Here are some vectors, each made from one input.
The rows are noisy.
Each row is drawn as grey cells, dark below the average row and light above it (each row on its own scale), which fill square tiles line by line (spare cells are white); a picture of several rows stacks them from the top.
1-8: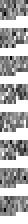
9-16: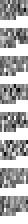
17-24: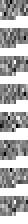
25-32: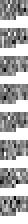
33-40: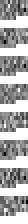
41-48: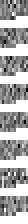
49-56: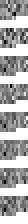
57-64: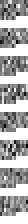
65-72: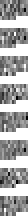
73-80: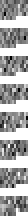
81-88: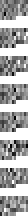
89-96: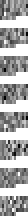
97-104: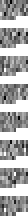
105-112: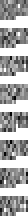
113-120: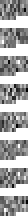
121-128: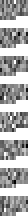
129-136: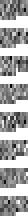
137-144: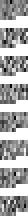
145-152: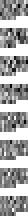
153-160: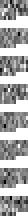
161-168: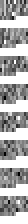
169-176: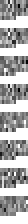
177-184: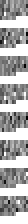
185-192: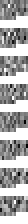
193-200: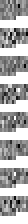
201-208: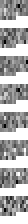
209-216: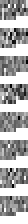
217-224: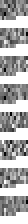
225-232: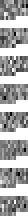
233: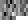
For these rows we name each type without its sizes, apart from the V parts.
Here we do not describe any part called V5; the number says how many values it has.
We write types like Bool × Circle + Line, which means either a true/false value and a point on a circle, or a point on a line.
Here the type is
(Bool × Bool × Bool × Bool + Label) × V5.
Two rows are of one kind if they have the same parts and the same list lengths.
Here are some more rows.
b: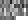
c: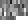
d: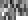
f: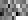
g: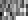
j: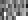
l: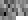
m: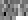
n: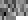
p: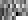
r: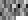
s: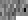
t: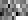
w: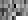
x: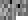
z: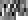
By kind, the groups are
b, c, d, x
f, g, j, l, m, n, p, r, s, t, w, z

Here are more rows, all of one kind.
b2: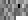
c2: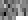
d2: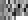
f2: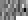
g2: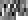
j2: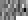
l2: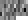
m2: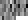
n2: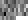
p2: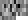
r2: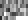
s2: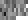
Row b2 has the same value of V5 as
d2, m2 and p2.
